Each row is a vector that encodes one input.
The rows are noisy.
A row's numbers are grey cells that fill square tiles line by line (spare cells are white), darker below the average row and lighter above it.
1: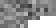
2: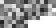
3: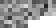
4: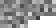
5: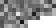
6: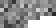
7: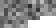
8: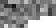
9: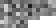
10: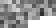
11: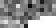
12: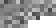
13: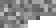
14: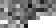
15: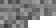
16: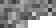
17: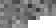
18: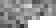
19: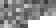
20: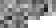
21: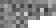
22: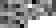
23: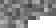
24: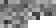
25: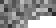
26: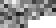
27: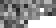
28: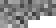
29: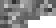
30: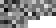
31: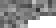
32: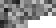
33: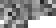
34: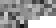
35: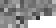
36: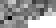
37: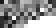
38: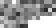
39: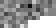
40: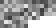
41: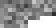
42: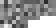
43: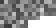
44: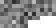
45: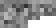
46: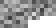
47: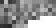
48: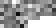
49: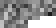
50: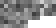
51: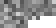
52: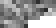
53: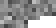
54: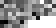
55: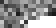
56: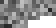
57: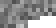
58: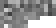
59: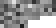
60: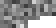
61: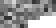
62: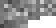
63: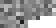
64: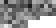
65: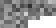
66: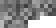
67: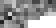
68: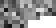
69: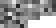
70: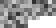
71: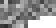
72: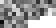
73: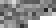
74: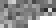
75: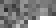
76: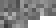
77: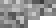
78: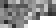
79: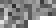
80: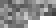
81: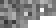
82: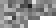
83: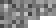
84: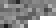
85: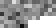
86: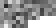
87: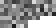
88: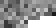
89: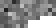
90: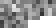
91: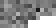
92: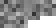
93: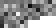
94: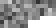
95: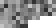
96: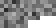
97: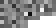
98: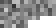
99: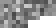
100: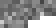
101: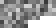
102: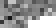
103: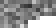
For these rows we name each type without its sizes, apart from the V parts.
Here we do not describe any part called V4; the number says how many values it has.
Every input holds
a point on a circle, together with either a point on a line, or a value of V4.
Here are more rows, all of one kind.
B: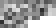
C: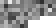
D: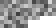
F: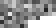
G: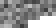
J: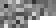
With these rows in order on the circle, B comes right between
D and J.
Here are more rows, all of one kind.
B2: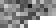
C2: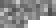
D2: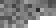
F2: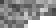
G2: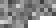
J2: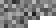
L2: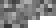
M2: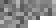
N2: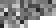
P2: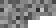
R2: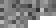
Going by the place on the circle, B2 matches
L2 and P2.
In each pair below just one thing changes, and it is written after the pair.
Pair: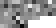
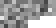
the value of V4
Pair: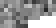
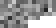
the value of V4
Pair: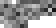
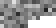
the place on the circle
